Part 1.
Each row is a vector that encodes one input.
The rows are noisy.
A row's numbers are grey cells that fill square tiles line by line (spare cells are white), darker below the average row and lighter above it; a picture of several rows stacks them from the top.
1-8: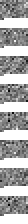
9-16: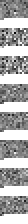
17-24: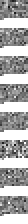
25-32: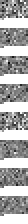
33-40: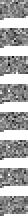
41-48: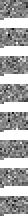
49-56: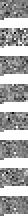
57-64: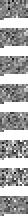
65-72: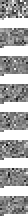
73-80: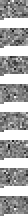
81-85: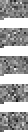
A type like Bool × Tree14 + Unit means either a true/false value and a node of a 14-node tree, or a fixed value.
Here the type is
Tree10 × Tree10 + Unit.
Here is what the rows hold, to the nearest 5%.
About 10% of them hold a fixed value. The rest hold a node of each of two 10-node trees.
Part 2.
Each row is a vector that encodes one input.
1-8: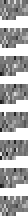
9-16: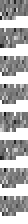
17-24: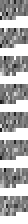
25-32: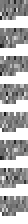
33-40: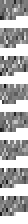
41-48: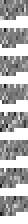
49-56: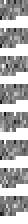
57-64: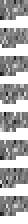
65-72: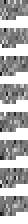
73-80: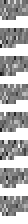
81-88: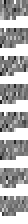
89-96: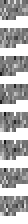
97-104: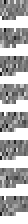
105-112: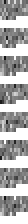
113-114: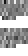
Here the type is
Bool × (Tree7 + Unit).
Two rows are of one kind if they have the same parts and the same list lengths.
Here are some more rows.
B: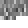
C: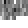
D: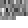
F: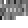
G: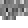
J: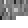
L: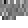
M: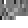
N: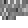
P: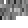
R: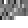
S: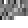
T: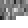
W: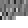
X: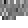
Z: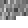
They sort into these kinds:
B, D, F, G, J, L, M, N, P, R, S, T, X, Z
C, W

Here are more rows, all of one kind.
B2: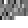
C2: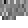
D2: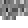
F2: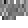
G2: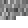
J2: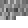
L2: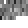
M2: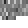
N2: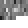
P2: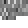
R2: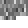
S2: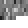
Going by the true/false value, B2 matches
L2, N2 and S2.
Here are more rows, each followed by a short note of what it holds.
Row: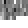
a true/false value
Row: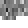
a node of a 7-node tree and a true/false value
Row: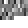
a node of a 7-node tree and a true/false value
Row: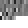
a true/false value
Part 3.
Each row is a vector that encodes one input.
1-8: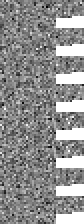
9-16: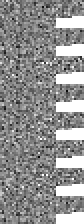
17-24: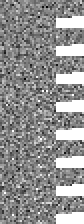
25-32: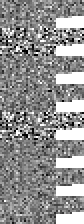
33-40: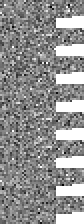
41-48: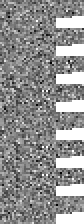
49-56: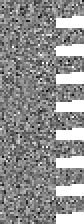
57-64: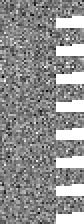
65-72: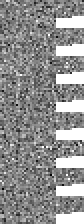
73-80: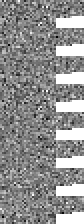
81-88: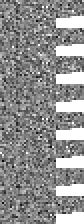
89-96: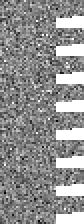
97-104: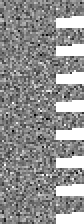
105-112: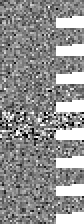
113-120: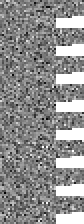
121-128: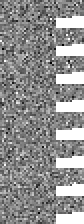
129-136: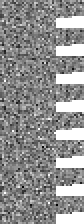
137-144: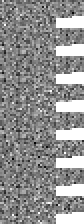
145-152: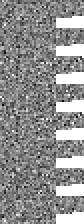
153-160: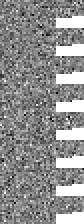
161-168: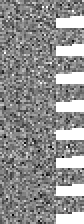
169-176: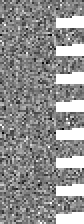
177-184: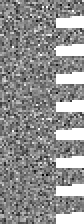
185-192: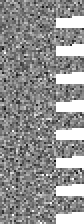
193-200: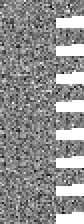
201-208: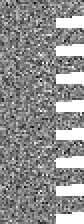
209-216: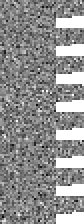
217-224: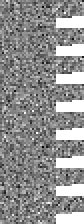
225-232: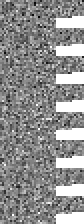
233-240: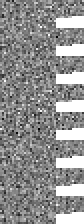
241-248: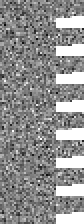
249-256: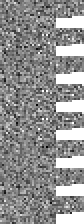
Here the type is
List2(Circle11).
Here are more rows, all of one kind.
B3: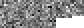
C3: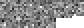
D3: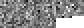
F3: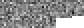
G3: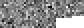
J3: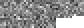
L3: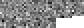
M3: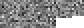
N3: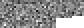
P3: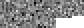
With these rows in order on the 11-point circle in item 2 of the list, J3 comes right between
B3 and M3.
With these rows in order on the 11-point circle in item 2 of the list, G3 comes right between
B3 and P3.
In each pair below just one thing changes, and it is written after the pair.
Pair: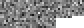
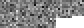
the place on the 11-point circle in item 2 of the list
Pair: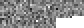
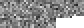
the place on the 11-point circle in item 1 of the list
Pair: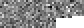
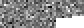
the place on the 11-point circle in item 2 of the list
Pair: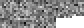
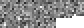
the place on the 11-point circle in item 2 of the list
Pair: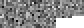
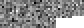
the place on the 11-point circle in item 1 of the list
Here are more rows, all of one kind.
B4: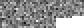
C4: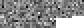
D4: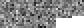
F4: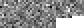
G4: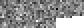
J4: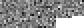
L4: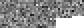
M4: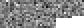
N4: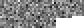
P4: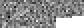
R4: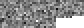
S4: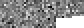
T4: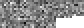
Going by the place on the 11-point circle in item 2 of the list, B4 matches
J4, P4 and T4.
